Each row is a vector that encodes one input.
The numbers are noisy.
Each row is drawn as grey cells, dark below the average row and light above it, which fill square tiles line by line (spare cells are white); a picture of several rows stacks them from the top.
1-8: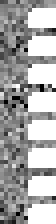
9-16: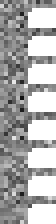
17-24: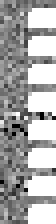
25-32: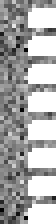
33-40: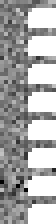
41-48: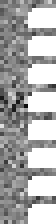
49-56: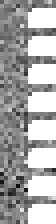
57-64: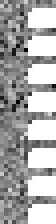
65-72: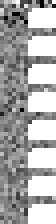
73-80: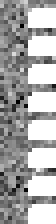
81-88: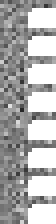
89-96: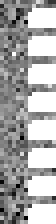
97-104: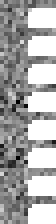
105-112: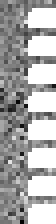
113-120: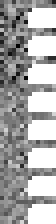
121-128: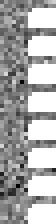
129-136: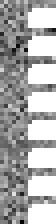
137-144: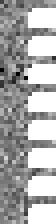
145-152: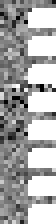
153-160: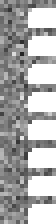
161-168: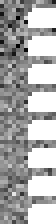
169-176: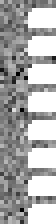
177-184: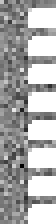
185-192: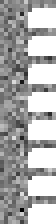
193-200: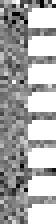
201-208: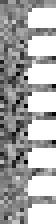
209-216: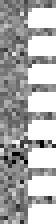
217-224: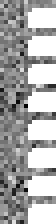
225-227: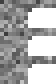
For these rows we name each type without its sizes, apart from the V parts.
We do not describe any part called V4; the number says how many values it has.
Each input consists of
a list of items, each a true/false value and a value of V4.
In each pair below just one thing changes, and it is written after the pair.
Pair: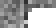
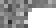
the value of V4 in item 1 of the list
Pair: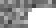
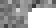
the true/false value in item 1 of the list
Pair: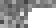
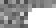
the value of V4 in item 1 of the list
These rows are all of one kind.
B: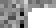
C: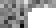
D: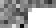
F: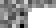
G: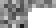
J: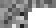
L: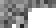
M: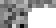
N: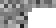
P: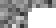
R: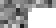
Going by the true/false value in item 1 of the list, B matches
C and N.
